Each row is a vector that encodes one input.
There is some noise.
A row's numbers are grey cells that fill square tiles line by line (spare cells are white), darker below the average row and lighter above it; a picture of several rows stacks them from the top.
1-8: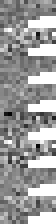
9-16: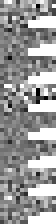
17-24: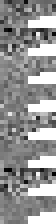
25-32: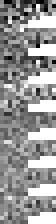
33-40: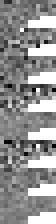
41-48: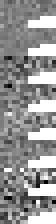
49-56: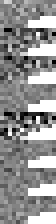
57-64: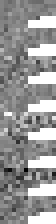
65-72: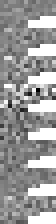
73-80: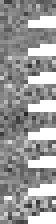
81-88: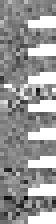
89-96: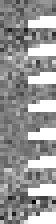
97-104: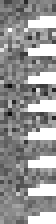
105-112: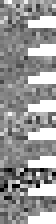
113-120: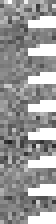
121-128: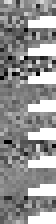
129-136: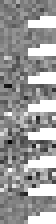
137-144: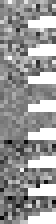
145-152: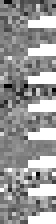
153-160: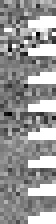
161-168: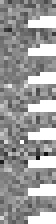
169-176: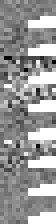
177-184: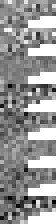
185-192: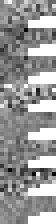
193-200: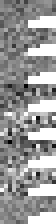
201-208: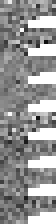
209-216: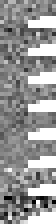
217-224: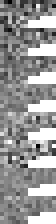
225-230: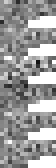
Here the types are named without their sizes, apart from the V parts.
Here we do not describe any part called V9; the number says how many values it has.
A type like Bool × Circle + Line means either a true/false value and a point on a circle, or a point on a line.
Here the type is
List(Line × (Line + V9)).
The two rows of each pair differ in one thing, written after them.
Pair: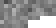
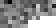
the place on one of the two lines in item 1 of the list
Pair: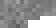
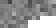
the place on one of the two lines in item 1 of the list
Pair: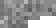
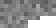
the place on one of the two lines in item 1 of the list
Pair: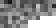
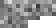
the place on one of the two lines in item 1 of the list
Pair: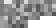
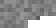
the place on one of the two lines in item 1 of the list
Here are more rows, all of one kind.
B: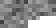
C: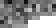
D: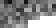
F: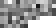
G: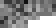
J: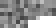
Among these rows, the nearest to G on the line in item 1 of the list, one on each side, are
D and F.
